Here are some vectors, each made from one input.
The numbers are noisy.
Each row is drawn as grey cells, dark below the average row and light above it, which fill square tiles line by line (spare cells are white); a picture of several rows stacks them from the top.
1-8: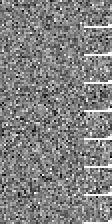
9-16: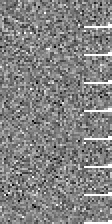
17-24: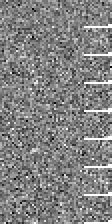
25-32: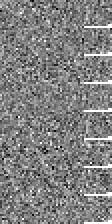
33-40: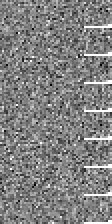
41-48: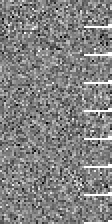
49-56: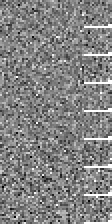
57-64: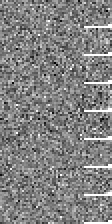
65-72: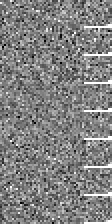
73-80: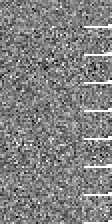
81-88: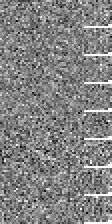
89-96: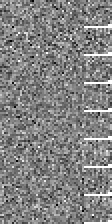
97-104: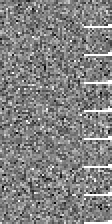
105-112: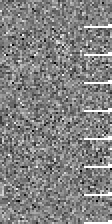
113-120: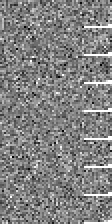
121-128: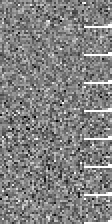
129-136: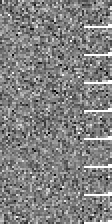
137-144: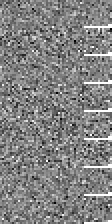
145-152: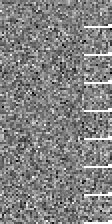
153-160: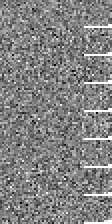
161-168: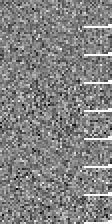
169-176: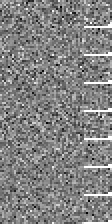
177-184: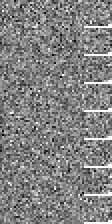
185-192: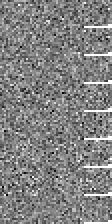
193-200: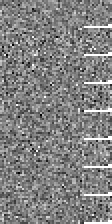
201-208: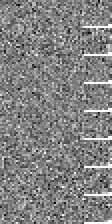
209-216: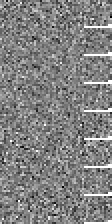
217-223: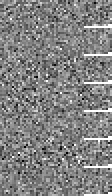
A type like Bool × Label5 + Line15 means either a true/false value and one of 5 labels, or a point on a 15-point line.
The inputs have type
(Circle10 + Unit) × Line9.
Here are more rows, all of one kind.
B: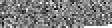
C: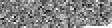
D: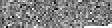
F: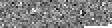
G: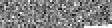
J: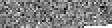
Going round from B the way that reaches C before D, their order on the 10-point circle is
B, G, C, D, F, J.
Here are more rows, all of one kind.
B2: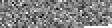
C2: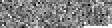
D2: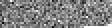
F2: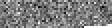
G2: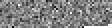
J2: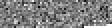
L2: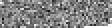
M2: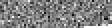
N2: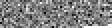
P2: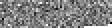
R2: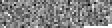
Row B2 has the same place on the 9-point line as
D2, G2, L2 and P2.
